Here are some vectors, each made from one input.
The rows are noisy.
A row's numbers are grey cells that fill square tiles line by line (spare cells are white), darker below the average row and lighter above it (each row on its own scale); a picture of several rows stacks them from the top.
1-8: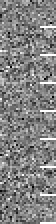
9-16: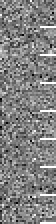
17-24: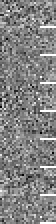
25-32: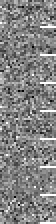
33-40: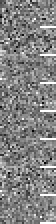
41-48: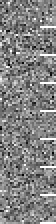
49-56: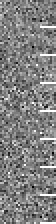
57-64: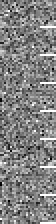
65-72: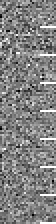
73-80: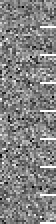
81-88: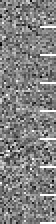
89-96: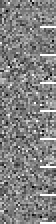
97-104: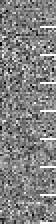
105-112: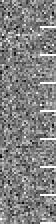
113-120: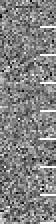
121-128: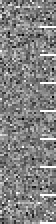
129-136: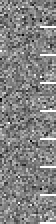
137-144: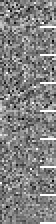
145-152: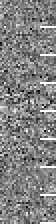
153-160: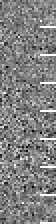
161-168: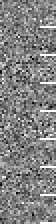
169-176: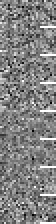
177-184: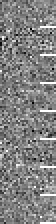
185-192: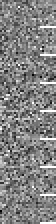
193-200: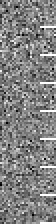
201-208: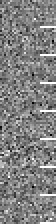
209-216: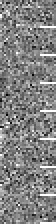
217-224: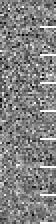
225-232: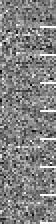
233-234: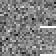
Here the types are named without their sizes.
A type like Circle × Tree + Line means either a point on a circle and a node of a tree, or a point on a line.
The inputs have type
Bool × (Circle + Unit).
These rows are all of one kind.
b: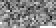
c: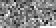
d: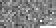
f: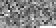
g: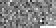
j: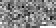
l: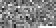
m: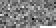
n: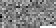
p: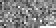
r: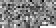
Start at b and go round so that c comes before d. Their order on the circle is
b, f, c, l, p, d, g, m, n, r, j.
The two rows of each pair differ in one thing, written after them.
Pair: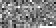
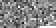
the true/false value
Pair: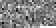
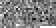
the place on the circle
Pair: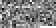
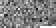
the place on the circle
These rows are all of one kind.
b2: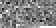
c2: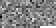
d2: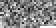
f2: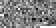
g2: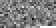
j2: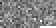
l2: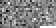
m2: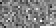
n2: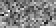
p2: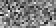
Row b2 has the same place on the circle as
d2, n2 and p2.
